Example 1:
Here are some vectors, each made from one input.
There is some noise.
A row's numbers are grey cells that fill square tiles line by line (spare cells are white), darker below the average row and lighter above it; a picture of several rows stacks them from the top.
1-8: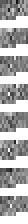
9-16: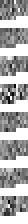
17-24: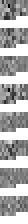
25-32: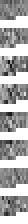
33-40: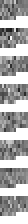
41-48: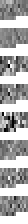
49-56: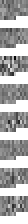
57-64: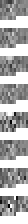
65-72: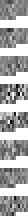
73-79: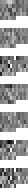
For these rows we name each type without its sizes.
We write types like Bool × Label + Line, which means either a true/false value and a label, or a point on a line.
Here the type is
Line.
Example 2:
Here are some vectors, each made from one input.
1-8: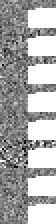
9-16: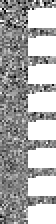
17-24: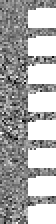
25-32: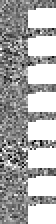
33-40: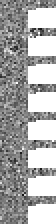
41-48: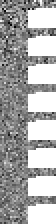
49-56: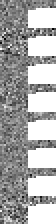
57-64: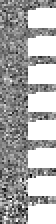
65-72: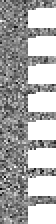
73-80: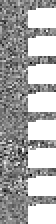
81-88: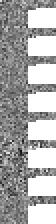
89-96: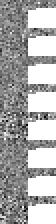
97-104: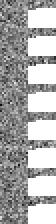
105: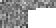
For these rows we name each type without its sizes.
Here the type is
Circle.
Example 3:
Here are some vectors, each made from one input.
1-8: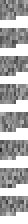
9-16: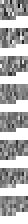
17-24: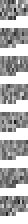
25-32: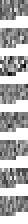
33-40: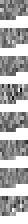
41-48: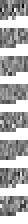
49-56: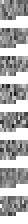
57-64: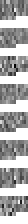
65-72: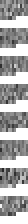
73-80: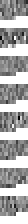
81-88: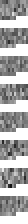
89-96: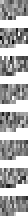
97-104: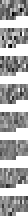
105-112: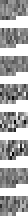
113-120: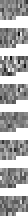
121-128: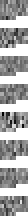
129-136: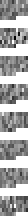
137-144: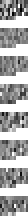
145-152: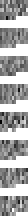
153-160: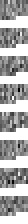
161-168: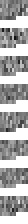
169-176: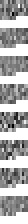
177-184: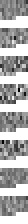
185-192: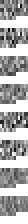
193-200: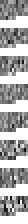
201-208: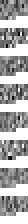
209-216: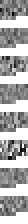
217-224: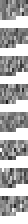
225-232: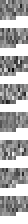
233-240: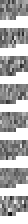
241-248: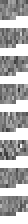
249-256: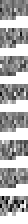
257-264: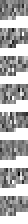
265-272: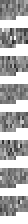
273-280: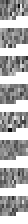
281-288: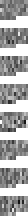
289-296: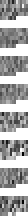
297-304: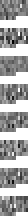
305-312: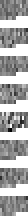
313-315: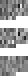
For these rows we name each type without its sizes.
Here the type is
Line.
